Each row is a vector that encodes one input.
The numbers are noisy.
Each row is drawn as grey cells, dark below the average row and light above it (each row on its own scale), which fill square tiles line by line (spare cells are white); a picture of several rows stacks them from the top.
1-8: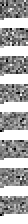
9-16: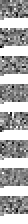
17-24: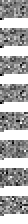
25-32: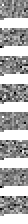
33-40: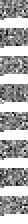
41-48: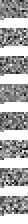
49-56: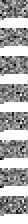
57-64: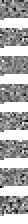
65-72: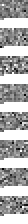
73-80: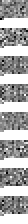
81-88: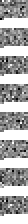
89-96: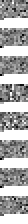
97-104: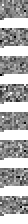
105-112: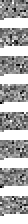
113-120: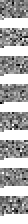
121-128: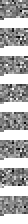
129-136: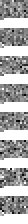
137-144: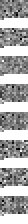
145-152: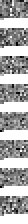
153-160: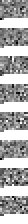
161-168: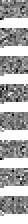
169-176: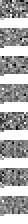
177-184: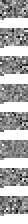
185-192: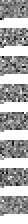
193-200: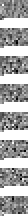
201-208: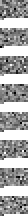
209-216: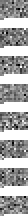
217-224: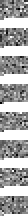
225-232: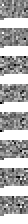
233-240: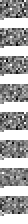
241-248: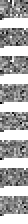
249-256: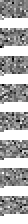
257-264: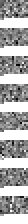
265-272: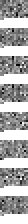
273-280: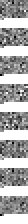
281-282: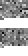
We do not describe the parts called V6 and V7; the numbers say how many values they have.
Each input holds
a value of V6, together with either one of 9 labels and three true/false values, or a value of V7.
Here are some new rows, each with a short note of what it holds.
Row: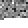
a value of V6 and a value of V7
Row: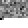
one of 9 labels, three true/false values and a value of V6
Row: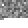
a value of V6 and a value of V7
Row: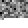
a value of V6 and a value of V7
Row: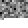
a value of V6 and a value of V7
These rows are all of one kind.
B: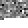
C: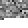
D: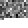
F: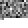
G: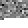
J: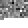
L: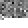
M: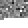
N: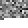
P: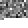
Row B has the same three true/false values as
D and J.
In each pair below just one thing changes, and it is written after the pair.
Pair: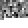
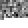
one of the three true/false values
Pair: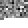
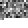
the value of V6
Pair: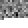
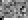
the value of V6
